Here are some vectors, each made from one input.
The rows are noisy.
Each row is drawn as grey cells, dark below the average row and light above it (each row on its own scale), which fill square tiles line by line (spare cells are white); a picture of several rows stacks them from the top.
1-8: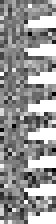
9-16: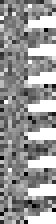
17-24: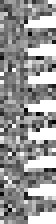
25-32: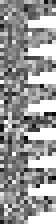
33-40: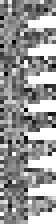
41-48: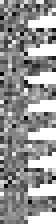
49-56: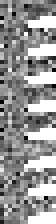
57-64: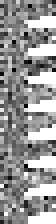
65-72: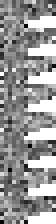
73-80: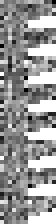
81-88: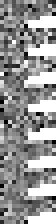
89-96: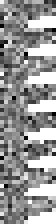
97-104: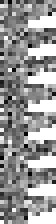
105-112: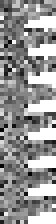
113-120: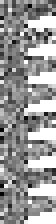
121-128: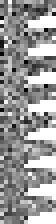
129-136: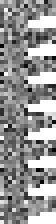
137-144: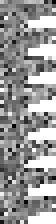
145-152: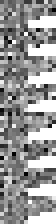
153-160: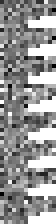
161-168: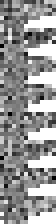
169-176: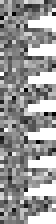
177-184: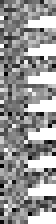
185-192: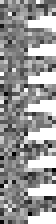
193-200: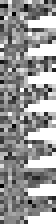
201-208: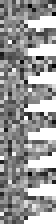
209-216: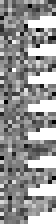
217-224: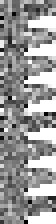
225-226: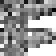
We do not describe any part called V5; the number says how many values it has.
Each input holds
a true/false value and a value of V5, together with either a point on a 16-point circle, or a fixed value.
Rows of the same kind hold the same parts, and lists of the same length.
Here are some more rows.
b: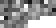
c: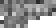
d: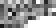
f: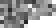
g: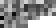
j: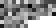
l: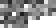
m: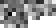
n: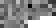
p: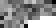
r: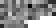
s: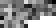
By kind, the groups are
b, d, j, n, r
c, f, g, l, m, p, s

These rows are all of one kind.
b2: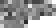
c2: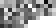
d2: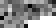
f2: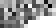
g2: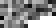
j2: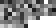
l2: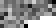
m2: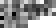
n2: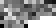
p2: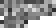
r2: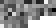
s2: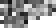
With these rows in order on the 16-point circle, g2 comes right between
p2 and r2.
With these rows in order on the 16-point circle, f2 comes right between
c2 and l2.
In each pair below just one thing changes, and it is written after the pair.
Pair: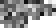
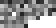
the place on the 16-point circle
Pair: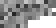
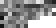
the value of V5
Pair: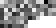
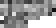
the true/false value
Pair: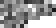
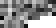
the true/false value
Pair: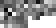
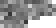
the value of V5
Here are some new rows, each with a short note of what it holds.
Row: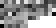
a true/false value and a value of V5
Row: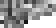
a point on a 16-point circle, a true/false value and a value of V5
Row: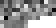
a true/false value and a value of V5
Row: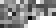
a true/false value and a value of V5
